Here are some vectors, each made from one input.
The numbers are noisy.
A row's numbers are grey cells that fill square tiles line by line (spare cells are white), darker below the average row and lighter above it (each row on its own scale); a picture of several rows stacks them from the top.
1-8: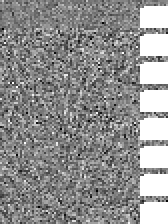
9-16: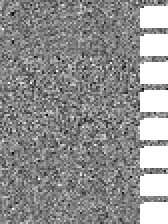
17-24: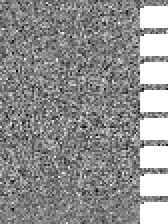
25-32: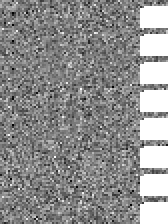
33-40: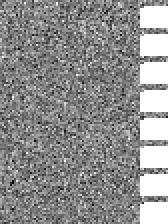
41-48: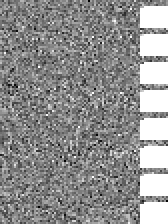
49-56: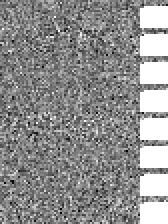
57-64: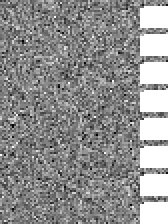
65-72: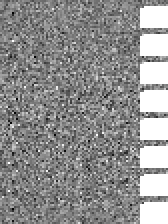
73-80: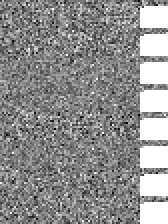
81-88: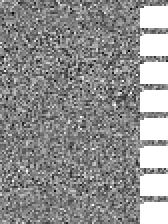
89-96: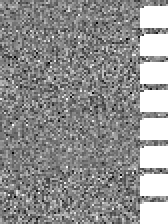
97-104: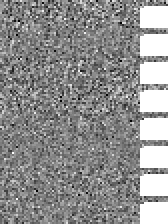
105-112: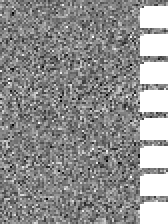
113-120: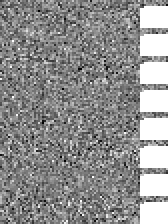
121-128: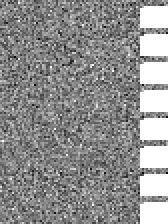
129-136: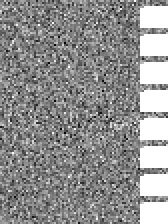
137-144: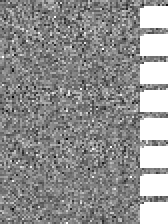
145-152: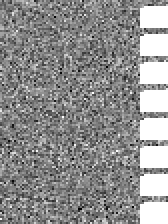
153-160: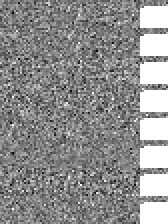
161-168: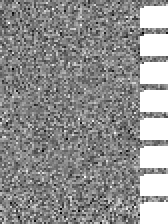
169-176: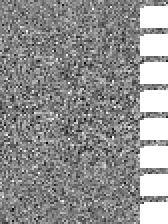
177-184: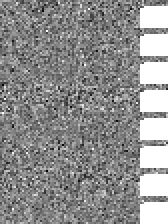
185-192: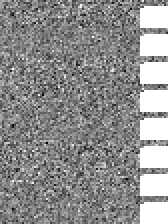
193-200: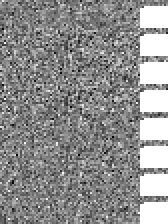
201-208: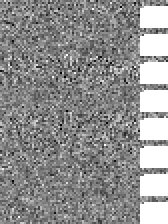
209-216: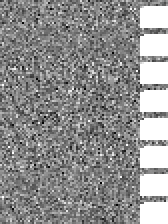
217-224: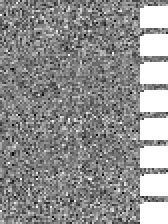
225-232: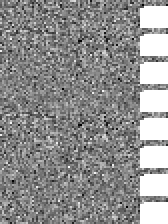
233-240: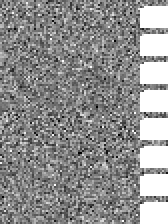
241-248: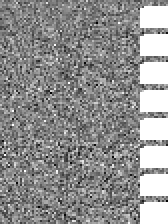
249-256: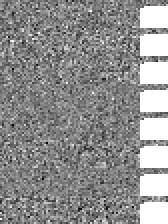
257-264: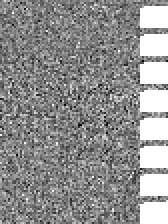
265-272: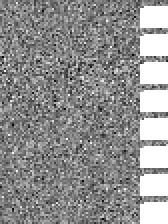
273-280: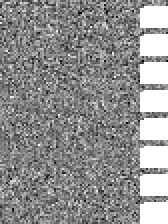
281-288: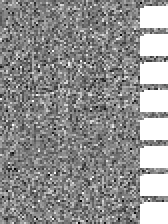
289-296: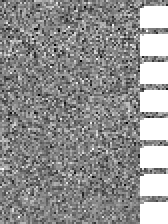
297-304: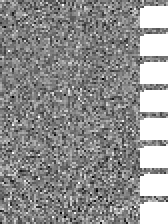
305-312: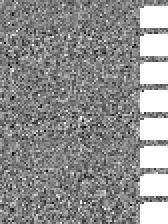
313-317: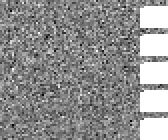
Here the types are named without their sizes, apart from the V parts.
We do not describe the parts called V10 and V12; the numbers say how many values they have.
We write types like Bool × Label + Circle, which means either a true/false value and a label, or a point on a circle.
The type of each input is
Bool × Bool × Bool × (Circle + Unit) × V12 + V10.
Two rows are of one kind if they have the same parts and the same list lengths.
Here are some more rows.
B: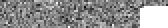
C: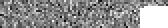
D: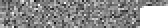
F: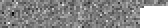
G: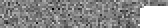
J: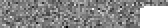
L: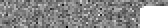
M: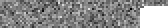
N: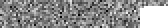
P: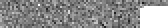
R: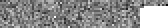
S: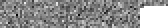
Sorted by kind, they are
B, C, N, R, S
D, G, J, L, P
F, M

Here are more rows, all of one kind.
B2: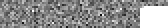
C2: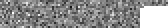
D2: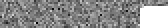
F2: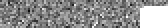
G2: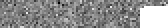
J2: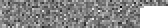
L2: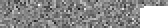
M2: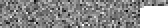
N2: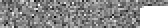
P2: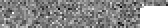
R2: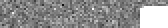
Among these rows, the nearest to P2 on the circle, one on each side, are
J2 and R2.
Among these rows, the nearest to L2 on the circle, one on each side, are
F2 and N2.
